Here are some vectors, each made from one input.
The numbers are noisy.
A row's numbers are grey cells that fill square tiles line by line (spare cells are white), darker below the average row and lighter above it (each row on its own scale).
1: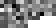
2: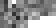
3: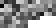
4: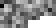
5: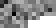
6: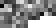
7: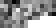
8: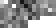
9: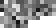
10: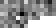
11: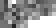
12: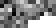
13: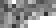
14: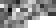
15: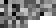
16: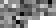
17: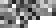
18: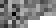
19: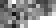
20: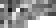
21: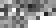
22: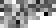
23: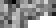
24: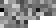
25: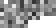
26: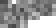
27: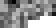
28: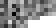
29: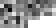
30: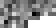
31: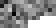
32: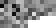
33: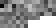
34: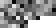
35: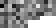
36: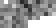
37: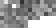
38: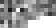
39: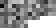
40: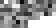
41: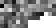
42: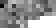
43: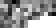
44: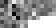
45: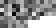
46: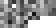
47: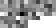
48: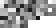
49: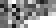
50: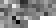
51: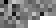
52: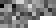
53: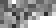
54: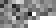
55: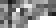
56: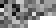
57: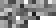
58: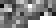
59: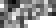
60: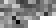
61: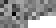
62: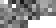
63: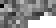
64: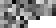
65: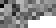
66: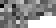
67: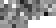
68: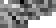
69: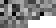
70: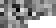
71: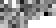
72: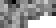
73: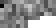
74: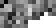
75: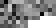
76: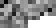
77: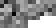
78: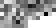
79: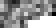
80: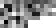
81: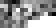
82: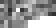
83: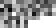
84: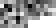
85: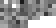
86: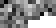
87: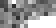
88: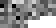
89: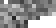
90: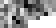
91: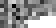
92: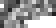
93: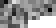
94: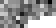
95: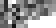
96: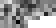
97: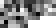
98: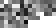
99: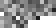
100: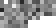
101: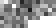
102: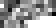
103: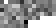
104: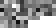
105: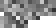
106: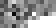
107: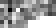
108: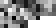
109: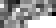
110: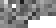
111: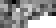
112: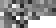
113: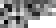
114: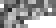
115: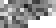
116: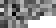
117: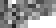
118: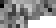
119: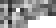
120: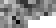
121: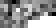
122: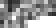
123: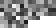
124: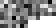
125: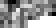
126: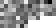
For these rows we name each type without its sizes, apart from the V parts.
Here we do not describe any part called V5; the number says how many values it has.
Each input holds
either a point on a circle, a true/false value and a value of V5, or a list of points on a line.
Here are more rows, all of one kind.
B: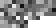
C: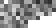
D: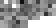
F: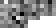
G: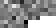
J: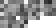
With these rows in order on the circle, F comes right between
C and D.
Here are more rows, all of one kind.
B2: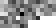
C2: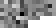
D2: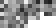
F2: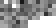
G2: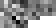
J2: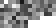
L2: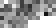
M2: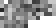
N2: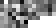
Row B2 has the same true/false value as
D2 and L2.
